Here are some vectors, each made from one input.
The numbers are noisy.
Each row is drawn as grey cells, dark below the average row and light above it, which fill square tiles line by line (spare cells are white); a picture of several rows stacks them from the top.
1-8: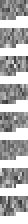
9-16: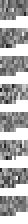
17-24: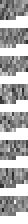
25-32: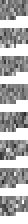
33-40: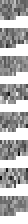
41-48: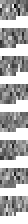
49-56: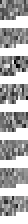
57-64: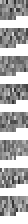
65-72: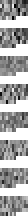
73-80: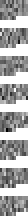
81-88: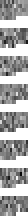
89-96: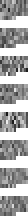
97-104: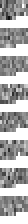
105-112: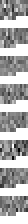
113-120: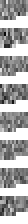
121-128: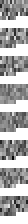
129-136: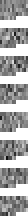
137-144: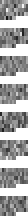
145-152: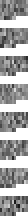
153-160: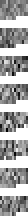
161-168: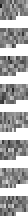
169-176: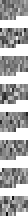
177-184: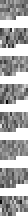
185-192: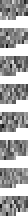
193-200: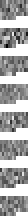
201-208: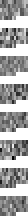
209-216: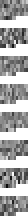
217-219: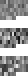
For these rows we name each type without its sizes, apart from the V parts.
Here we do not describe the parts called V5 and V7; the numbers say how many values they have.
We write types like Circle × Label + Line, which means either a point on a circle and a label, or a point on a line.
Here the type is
Bool × V7 + Line × V5.
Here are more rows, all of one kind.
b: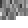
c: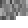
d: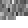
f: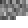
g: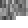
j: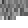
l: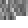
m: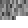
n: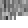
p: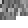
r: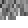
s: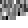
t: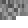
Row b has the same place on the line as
c and f.
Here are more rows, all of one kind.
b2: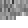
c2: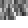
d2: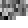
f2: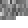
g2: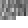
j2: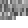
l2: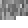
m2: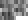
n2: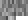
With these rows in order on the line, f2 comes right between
d2 and j2.
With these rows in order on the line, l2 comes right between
g2 and n2.
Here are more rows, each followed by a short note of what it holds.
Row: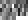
a true/false value and a value of V7
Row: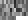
a true/false value and a value of V7
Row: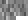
a point on a line and a value of V5
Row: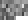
a true/false value and a value of V7
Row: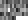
a true/false value and a value of V7
